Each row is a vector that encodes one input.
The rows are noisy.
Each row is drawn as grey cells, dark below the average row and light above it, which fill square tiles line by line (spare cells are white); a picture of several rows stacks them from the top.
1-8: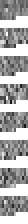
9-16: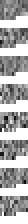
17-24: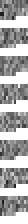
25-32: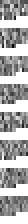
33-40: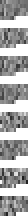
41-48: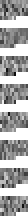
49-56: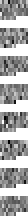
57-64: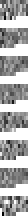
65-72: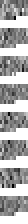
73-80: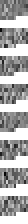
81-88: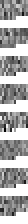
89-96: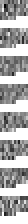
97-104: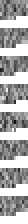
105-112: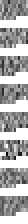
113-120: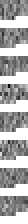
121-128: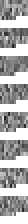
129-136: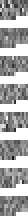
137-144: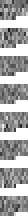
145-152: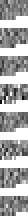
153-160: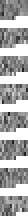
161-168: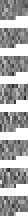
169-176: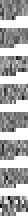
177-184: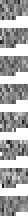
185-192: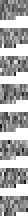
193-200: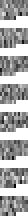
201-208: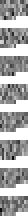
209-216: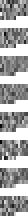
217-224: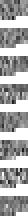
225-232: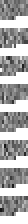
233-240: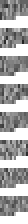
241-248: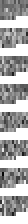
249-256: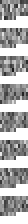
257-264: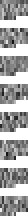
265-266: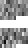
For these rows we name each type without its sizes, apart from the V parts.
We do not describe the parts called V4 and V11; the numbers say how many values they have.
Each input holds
either a point on a line, or a node of a tree and a value of V11, or four true/false values, or a value of V4.
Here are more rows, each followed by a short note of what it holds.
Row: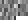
a node of a tree and a value of V11
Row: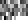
a point on a line
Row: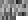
a point on a line
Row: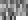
a point on a line
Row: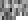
a point on a line
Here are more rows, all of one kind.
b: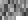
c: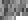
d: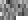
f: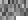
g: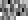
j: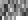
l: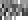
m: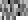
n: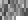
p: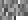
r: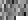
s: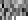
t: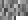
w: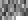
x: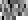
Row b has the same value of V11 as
f, j, n and w.
